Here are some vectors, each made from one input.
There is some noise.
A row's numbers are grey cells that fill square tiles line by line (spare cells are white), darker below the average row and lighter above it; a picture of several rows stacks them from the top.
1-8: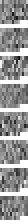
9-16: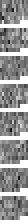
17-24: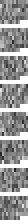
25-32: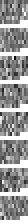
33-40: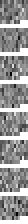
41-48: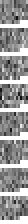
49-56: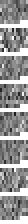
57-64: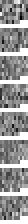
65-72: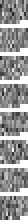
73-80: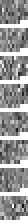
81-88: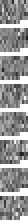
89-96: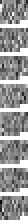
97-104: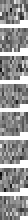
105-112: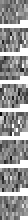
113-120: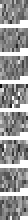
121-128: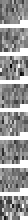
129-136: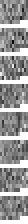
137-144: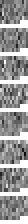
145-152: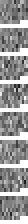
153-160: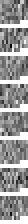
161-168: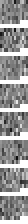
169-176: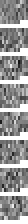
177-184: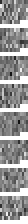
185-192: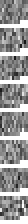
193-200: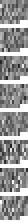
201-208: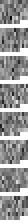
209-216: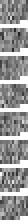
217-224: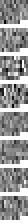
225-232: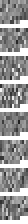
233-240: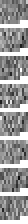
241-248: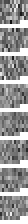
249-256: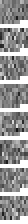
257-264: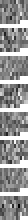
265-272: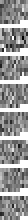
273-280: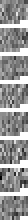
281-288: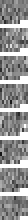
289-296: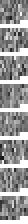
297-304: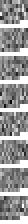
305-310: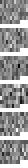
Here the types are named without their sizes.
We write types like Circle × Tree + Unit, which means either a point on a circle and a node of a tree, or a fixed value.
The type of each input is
List(Circle + Line).
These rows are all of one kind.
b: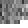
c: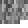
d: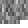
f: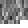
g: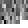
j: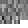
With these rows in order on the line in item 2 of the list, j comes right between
d and f.
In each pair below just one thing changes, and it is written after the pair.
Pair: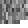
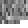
the place on the line in item 2 of the list
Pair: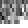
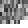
the place on the line in item 2 of the list
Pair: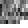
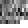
the place on the line in item 2 of the list
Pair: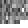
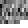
the place on the line in item 2 of the list
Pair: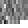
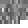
the place on the line in item 2 of the list
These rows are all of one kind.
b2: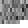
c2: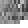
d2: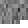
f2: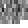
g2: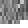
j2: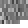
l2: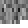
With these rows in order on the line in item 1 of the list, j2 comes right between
b2 and f2.
